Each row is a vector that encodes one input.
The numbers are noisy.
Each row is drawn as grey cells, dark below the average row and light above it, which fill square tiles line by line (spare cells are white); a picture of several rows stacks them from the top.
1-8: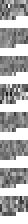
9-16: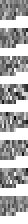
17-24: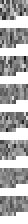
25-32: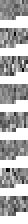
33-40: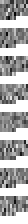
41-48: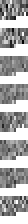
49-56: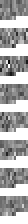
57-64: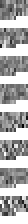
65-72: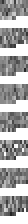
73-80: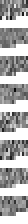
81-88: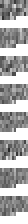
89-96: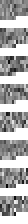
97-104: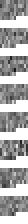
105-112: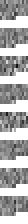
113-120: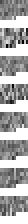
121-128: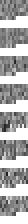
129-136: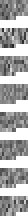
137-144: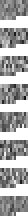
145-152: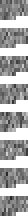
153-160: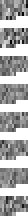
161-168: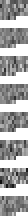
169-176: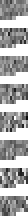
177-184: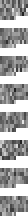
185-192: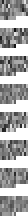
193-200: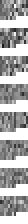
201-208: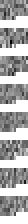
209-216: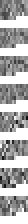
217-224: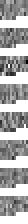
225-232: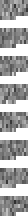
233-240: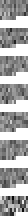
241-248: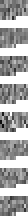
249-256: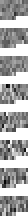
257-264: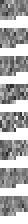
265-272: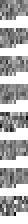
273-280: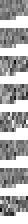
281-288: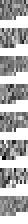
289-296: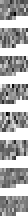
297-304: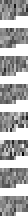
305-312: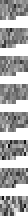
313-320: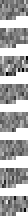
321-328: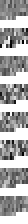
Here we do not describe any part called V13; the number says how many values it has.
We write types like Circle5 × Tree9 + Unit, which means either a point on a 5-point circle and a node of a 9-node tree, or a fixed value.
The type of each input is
Line15 + List2(Line7 × V13).
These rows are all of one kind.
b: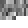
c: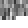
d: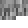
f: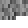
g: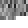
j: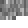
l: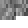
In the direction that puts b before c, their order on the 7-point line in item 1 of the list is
d, b, j, f, c, g, l.
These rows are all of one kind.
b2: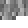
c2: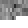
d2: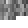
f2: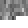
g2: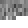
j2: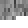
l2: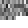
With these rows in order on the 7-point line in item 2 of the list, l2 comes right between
d2 and j2.
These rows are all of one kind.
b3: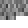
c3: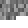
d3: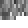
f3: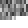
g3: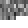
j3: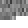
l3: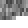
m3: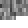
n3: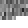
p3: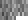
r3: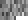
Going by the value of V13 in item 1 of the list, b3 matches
d3, f3 and g3.
